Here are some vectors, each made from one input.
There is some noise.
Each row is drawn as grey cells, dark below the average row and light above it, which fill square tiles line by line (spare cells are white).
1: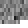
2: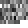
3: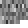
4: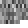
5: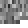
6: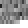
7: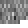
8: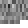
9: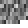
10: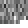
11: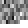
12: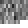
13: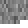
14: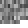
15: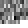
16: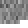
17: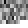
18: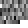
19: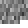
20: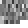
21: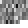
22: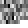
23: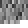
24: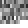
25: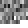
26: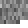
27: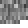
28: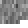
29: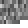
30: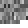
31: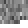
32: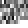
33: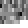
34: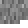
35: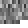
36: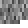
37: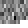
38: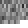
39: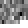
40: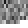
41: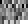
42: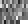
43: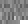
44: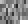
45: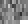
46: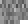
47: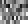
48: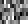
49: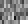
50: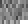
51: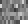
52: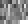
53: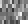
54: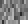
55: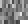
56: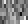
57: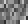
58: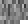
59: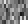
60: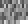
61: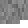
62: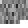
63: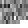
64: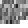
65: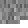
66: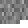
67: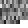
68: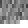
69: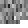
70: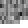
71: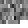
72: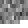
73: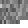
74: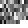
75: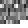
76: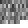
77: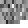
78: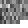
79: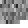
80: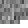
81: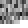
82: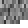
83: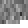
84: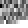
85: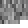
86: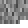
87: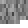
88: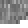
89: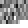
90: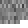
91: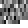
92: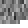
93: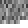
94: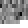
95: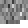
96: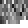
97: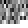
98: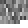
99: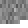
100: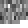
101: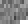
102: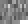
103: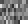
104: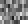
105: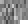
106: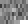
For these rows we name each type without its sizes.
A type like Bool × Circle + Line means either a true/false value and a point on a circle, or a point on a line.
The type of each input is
Bool × (Circle + Unit) × Line × Line.
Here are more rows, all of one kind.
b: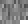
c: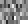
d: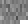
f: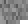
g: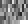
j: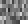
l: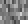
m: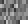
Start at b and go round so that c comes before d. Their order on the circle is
b, f, g, c, d, j, m, l.
